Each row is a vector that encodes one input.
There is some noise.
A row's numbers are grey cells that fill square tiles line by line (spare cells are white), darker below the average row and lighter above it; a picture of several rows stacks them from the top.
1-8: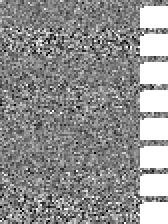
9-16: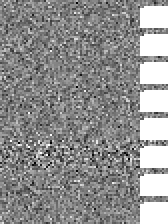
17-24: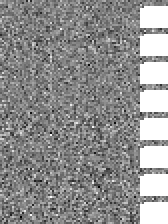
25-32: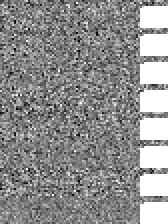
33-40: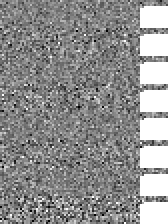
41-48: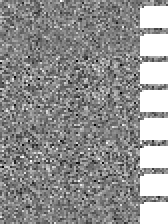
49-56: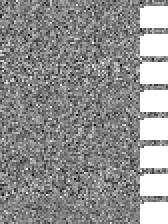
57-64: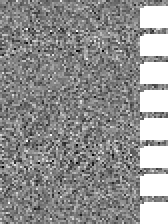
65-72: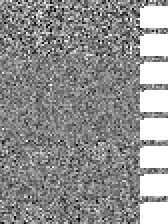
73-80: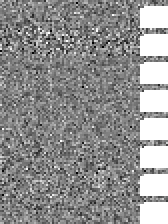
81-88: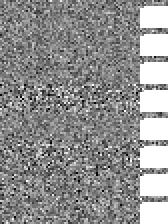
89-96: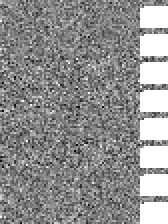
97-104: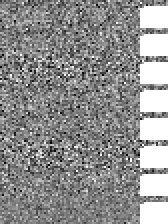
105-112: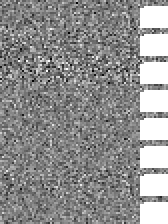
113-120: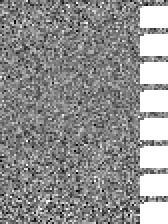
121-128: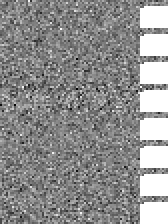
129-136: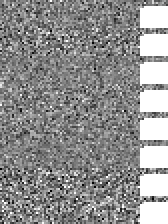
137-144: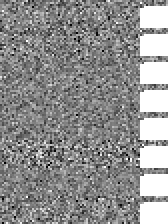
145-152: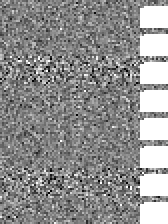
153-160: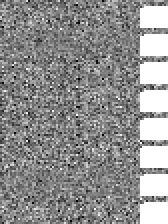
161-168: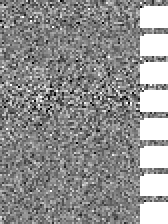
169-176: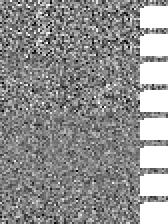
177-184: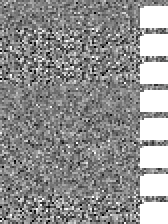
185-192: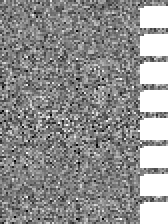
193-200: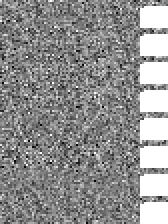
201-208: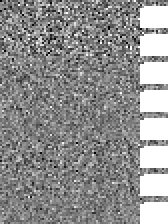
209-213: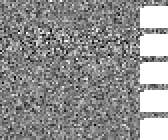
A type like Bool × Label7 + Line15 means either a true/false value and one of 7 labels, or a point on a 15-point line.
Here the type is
(Circle11 + Unit) × Line8 + Label10 + Line4.
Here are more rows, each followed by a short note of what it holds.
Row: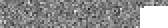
a point on an 11-point circle and a point on an 8-point line
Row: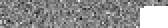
a point on an 11-point circle and a point on an 8-point line
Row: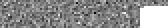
a point on an 8-point line
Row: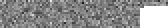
a point on an 11-point circle and a point on an 8-point line
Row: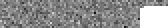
a point on an 11-point circle and a point on an 8-point line
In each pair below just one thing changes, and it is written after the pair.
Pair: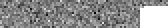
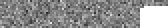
the place on the 11-point circle
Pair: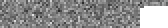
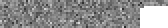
the place on the 8-point line
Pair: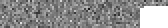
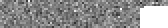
the place on the 11-point circle
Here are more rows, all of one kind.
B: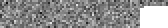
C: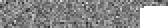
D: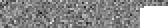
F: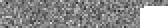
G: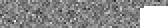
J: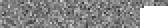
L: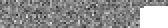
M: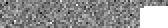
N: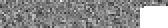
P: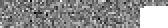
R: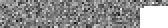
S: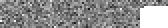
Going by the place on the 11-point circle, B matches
C, D, M and N.
